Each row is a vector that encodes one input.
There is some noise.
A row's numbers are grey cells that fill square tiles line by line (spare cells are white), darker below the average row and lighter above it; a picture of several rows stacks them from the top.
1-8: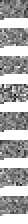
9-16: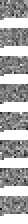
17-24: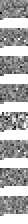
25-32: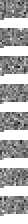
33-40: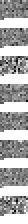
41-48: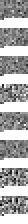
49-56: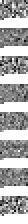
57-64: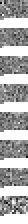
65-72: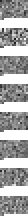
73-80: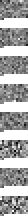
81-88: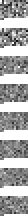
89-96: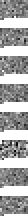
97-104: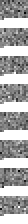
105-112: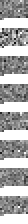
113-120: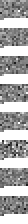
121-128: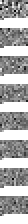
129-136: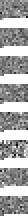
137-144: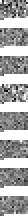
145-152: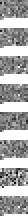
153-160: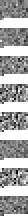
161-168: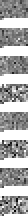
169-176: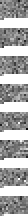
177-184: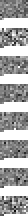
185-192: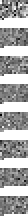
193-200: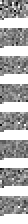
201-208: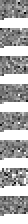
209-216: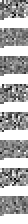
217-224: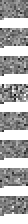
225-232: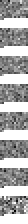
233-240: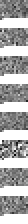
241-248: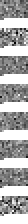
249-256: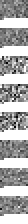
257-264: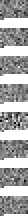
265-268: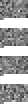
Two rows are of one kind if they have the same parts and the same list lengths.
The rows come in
3 kinds.
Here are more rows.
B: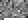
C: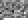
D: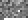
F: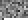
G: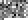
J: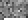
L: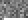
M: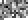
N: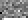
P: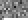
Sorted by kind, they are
B, C, D, J, N
F, L, P
G, M

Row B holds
a point on a 7-point line.
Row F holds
a point on each of three 7-point lines.
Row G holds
a point on a 5-point circle and a true/false value.
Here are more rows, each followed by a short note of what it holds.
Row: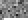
a point on each of three 7-point lines
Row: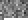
a point on each of three 7-point lines
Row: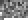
a point on each of three 7-point lines
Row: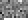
a point on a 7-point line
